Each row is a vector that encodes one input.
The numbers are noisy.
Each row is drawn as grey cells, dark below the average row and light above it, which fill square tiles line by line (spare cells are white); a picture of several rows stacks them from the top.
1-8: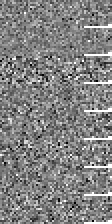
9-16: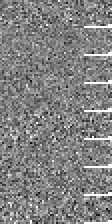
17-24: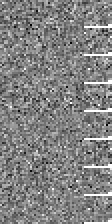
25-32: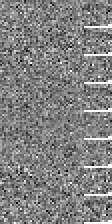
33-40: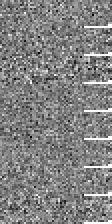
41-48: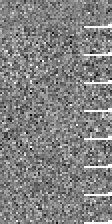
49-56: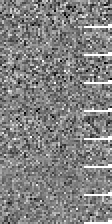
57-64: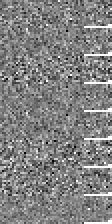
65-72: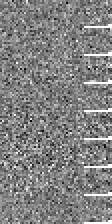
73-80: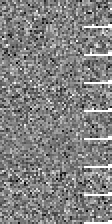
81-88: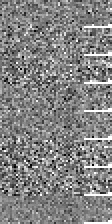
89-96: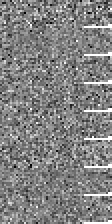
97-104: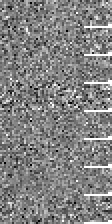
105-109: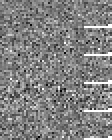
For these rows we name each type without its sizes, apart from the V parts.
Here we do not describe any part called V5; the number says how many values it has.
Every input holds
a value of V5, together with either a label and a true/false value, or a list of points on a line.
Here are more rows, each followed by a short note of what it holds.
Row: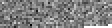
a value of V5, together with a list of one item
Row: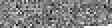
a value of V5, together with a list of two items
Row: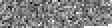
a value of V5, together with a list of two items
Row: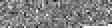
a label, a true/false value and a value of V5
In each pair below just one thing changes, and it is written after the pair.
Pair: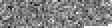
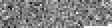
the place on the line in item 2 of the list
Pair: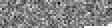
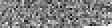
the value of V5
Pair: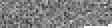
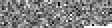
the value of V5
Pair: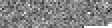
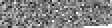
the value of V5
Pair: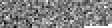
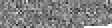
the value of V5
